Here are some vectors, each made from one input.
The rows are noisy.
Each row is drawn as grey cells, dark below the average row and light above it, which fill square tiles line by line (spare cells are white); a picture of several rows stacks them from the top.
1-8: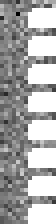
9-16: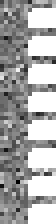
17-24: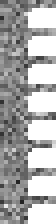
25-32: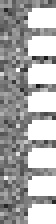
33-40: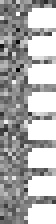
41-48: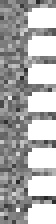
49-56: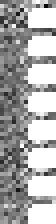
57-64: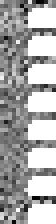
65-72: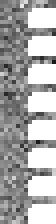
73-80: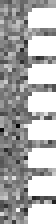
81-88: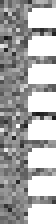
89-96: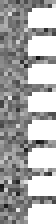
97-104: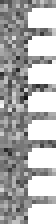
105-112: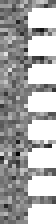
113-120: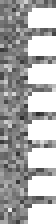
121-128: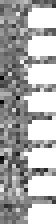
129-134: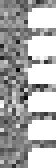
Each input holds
either four true/false values, or a list of up to two points on a 10-point circle.
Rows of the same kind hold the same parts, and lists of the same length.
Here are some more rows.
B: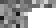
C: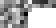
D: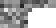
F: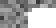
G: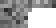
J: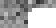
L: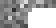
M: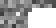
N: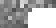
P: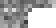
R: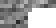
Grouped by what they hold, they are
B, D, F, J, P
C
G
L, M, N, R

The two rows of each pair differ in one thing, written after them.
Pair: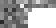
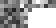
the place on the 10-point circle in item 1 of the list
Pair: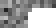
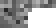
the place on the 10-point circle in item 1 of the list
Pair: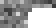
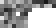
the place on the 10-point circle in item 2 of the list
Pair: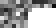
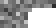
the place on the 10-point circle in item 1 of the list
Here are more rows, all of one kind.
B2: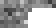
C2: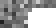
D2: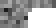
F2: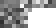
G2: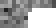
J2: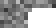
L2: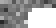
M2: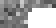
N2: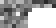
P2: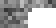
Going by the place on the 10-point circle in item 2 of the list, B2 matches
F2 and L2.
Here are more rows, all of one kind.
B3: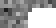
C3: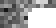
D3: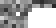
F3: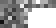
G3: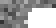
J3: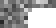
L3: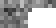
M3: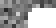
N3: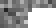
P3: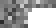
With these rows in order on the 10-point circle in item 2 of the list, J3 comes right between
C3 and G3.
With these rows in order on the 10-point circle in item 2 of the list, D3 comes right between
L3 and M3.
